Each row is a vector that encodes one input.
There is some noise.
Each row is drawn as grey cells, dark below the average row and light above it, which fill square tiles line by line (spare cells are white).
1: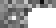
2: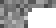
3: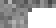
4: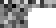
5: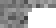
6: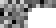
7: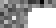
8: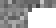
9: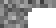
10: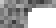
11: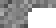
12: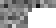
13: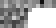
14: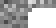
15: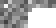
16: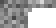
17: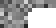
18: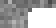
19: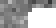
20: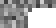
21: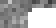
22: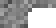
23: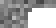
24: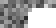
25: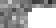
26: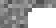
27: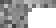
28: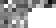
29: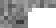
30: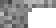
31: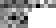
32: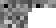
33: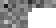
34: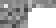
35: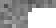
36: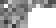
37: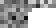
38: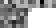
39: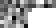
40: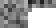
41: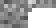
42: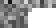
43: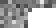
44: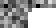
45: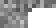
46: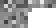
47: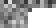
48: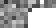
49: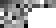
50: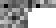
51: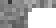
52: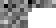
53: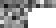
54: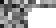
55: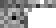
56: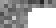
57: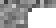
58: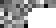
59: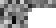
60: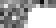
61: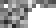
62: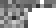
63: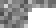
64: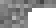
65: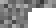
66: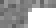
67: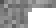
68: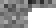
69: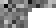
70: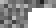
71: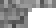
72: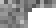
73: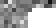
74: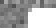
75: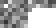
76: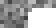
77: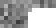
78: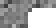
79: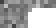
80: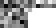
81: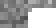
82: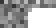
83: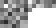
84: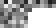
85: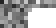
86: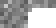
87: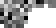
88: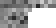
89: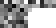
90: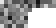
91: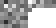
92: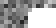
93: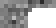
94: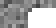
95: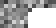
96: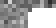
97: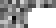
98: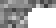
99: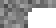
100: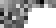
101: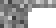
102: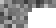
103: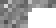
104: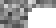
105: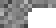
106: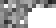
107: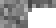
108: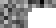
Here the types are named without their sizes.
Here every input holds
a list of points on a line.
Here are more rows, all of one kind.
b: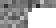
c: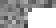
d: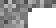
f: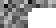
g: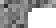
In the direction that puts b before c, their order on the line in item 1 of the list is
g, f, d, b, c.
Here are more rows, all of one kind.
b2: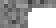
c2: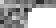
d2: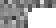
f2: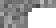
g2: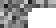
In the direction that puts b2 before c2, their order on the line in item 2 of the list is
g2, b2, d2, c2, f2.
